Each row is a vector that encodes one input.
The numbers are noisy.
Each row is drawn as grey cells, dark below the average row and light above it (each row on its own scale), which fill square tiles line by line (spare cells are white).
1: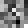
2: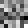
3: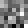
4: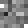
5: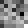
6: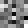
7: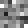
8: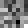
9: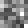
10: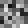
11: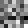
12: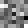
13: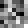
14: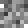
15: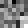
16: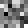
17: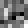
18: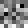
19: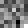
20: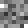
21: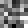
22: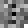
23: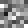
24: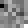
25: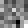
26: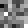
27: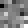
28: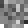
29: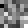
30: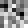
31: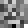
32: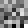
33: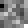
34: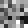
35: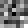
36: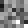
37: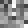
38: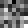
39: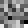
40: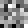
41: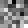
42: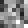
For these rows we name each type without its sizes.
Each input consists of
a point on a line and a true/false value.
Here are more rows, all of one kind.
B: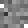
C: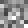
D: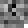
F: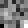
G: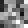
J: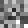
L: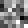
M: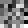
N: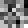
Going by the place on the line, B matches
C and G.
